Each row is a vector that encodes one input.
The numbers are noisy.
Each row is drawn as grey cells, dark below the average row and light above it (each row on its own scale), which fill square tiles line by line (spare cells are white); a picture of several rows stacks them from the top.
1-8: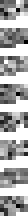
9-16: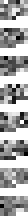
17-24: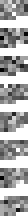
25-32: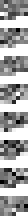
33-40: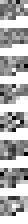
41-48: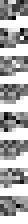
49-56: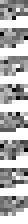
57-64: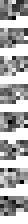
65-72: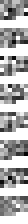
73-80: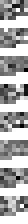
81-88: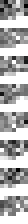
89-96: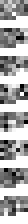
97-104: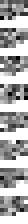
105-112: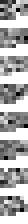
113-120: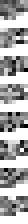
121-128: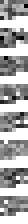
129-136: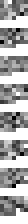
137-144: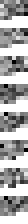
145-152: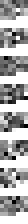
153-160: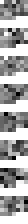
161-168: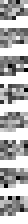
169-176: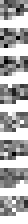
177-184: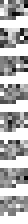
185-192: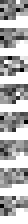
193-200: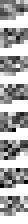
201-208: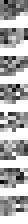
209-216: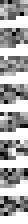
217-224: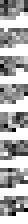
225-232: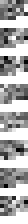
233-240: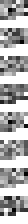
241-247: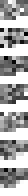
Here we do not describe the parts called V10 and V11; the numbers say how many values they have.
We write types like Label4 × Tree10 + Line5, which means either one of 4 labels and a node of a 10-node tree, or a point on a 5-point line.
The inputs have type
Label7 + (Line7 + V11) × V10.
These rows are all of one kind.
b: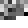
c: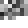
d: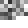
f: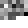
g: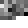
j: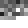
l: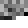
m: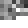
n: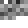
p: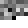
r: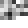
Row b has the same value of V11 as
d, l and r.
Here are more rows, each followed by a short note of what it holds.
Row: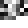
one of 7 labels
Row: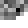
a point on a 7-point line and a value of V10
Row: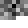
a value of V10 and a value of V11
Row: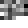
a value of V10 and a value of V11
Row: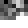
a point on a 7-point line and a value of V10
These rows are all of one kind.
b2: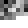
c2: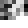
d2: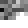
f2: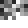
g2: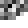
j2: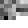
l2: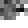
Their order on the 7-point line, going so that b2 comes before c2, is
b2, c2, f2, j2, d2, l2, g2.
